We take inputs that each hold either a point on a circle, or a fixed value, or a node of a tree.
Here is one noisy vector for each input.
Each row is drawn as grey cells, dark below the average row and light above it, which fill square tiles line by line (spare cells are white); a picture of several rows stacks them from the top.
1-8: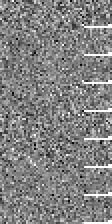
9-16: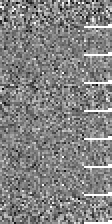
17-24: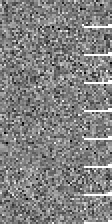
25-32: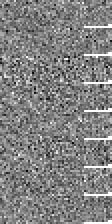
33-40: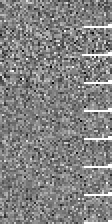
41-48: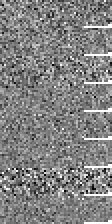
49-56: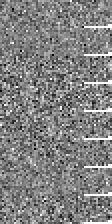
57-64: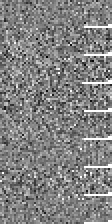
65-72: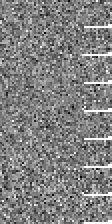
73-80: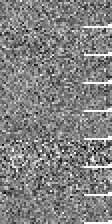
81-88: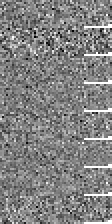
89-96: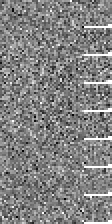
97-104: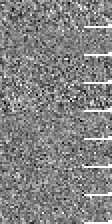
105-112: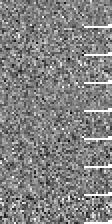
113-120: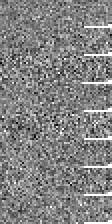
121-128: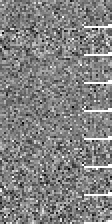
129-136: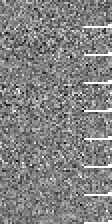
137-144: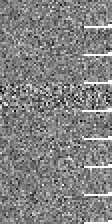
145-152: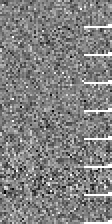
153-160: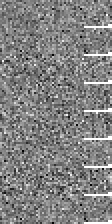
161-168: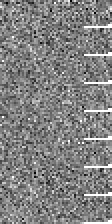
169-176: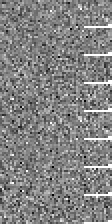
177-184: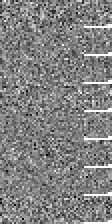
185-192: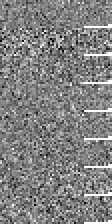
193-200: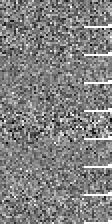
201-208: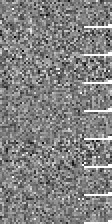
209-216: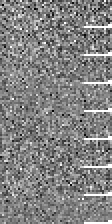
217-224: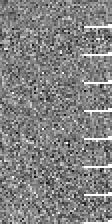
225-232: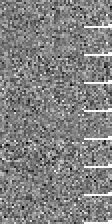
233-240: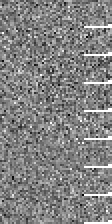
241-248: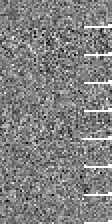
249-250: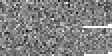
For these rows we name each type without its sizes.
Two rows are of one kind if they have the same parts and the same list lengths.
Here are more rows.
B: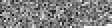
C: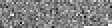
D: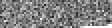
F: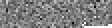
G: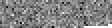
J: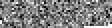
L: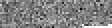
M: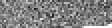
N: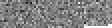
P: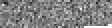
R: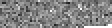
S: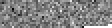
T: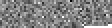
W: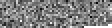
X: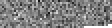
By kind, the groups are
B, D, J, M, X
C, F, G, L, N, P, R, S, T
W

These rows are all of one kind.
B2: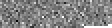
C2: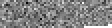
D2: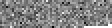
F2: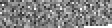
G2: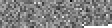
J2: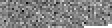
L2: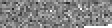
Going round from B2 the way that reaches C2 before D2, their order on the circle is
B2, J2, C2, F2, L2, D2, G2.
